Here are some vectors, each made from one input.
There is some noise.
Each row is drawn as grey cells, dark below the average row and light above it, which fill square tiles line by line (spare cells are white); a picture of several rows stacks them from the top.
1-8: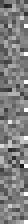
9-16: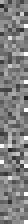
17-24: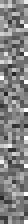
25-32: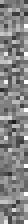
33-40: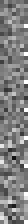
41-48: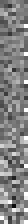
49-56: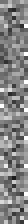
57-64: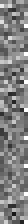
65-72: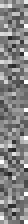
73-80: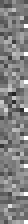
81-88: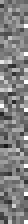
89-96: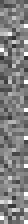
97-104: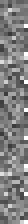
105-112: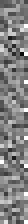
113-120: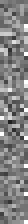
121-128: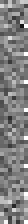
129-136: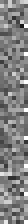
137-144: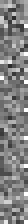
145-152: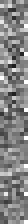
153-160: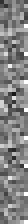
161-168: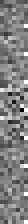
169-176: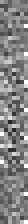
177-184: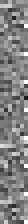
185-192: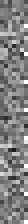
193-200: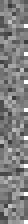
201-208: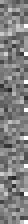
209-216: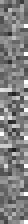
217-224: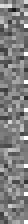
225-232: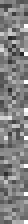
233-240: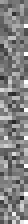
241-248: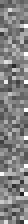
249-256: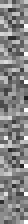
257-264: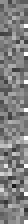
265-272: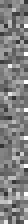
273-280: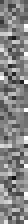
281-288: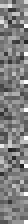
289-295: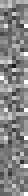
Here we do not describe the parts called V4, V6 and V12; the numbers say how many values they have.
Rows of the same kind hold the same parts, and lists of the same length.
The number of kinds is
2.
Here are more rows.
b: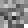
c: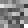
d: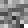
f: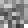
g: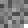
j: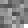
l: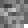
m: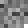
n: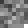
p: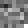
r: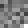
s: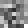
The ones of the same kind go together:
b, c, d, f, s
g, j, l, m, n, p, r

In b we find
three true/false values and a value of V4.
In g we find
a point on each of three 5-point lines, a value of V6 and a value of V12.
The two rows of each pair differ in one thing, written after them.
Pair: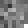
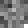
the place on one of the three 5-point lines
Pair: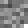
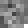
the value of V12
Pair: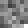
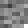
the value of V12
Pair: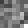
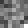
the place on one of the three 5-point lines
